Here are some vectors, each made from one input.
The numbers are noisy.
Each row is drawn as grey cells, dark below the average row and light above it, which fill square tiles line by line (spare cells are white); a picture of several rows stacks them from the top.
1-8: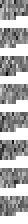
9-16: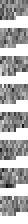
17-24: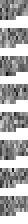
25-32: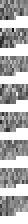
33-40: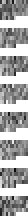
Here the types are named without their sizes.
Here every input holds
a point on a line and a true/false value.
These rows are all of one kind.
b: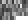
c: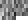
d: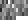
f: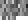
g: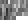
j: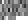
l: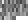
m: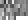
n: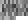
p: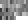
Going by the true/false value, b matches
d, g and p.
